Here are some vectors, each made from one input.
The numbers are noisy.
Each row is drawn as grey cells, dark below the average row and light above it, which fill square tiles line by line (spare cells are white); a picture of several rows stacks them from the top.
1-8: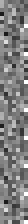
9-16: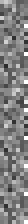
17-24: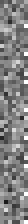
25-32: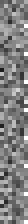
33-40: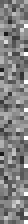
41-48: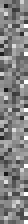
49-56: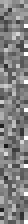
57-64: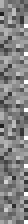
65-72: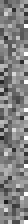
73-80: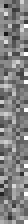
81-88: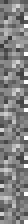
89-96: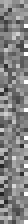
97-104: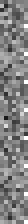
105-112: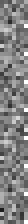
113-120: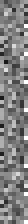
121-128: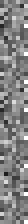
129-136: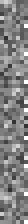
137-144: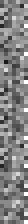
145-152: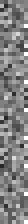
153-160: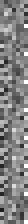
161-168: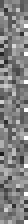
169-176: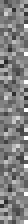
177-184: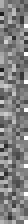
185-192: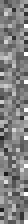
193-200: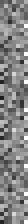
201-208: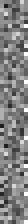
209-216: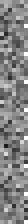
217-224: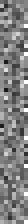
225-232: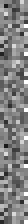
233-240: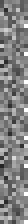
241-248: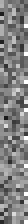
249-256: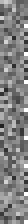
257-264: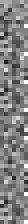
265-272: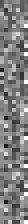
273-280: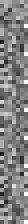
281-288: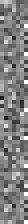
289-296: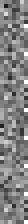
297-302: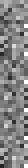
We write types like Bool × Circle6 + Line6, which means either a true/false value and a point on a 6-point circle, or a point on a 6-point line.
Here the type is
Circle10.
